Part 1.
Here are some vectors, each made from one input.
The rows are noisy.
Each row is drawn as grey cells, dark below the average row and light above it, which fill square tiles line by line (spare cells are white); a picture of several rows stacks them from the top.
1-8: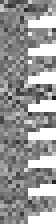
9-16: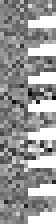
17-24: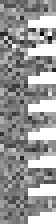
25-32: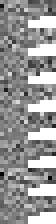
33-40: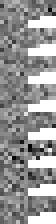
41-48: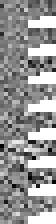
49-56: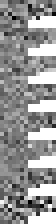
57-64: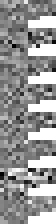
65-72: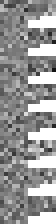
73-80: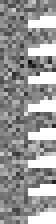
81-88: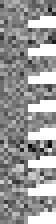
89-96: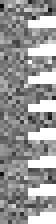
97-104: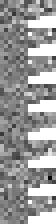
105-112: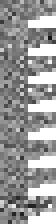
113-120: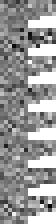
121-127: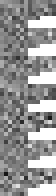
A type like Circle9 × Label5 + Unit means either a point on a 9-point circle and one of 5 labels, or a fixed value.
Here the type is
Line11 + Tree13.
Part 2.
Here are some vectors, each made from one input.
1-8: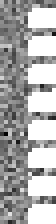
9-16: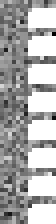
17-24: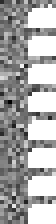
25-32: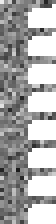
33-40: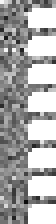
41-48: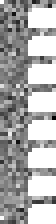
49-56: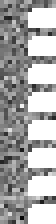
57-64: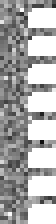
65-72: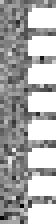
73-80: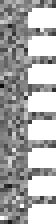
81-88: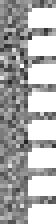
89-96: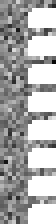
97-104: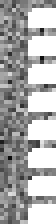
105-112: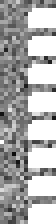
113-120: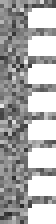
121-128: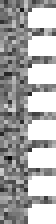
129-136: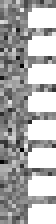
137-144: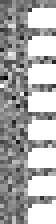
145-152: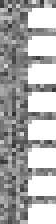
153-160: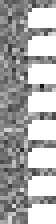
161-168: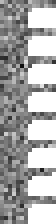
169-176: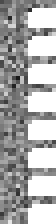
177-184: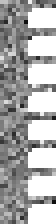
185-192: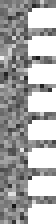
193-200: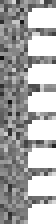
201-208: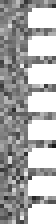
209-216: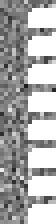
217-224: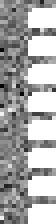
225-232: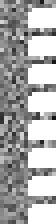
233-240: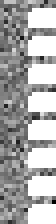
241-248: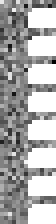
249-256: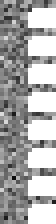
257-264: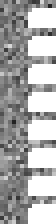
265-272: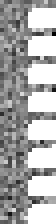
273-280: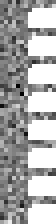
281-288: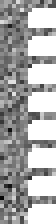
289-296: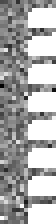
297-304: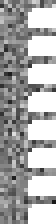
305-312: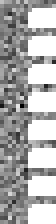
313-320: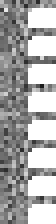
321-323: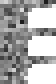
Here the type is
(Bool × Bool × Bool + Unit) × Label11.
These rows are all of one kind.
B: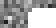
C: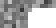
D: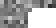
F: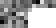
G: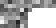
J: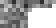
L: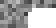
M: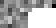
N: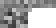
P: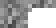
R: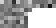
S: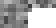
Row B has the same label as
D and R.
